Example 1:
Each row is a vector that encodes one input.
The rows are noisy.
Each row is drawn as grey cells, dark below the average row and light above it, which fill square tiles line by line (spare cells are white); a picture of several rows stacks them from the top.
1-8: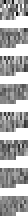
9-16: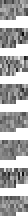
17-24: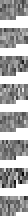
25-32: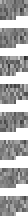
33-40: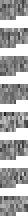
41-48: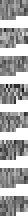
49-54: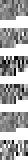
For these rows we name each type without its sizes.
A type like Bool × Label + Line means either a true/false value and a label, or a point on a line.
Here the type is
Line.
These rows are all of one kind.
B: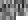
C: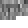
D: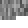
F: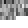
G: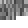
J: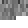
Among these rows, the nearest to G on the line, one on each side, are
B and J.
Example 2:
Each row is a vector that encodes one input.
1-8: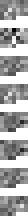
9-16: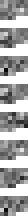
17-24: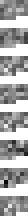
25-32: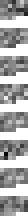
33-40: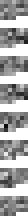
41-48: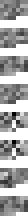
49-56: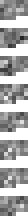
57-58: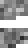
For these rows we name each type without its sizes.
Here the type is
Tree + Unit.
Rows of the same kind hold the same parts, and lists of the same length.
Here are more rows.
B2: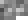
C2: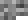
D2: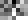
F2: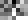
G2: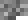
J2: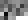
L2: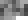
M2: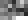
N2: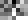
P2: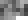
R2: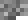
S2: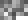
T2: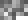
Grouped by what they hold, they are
B2, C2, G2, J2, L2, M2, P2, R2, S2, T2
D2, F2, N2

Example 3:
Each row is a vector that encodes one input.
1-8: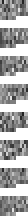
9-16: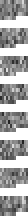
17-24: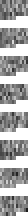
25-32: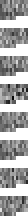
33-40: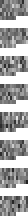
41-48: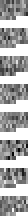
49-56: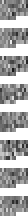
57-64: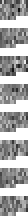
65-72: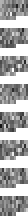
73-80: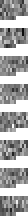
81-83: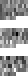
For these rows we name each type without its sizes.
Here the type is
Bool × Bool × Bool.
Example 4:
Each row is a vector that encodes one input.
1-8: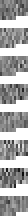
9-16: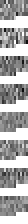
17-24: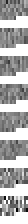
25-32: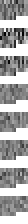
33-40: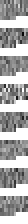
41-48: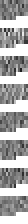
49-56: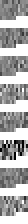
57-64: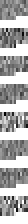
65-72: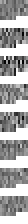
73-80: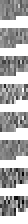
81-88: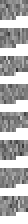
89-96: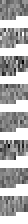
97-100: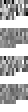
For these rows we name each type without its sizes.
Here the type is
Circle.
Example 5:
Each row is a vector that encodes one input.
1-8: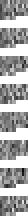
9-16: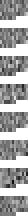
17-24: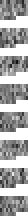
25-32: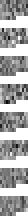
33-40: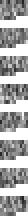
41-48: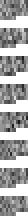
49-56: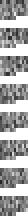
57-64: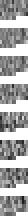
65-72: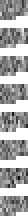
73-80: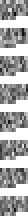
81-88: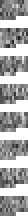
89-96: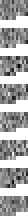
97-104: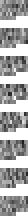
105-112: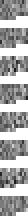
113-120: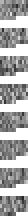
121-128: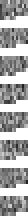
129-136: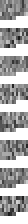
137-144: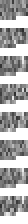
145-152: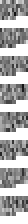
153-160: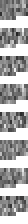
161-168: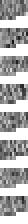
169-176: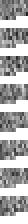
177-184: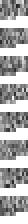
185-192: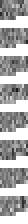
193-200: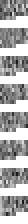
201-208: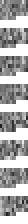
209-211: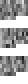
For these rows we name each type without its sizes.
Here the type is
Bool × Bool × Bool.
